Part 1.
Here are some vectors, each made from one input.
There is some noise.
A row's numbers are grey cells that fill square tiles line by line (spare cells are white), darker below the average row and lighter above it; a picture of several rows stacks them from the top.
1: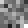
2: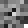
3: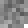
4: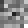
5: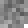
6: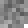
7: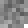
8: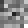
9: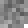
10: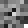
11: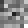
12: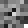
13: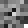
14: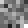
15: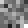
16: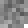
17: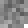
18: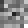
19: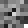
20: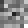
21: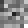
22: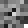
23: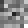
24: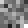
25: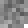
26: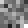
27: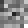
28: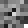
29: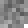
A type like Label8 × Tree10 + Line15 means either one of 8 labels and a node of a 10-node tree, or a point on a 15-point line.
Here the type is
Line4.
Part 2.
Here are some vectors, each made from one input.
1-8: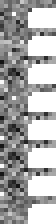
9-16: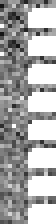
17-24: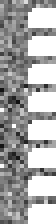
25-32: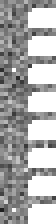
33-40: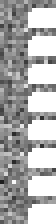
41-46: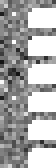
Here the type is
Tree8 + Unit.
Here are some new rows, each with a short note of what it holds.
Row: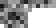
a fixed value
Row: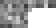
a node of an 8-node tree
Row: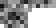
a fixed value
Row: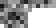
a fixed value
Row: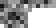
a fixed value
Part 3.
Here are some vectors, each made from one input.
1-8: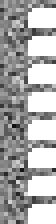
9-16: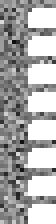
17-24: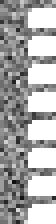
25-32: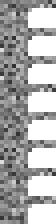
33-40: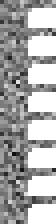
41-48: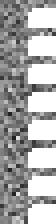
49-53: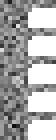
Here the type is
Tree10.
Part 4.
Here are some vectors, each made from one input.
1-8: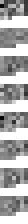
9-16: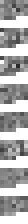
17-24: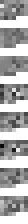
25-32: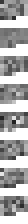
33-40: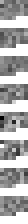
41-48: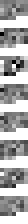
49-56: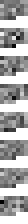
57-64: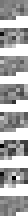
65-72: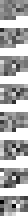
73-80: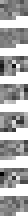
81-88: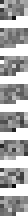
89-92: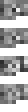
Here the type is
Label12.
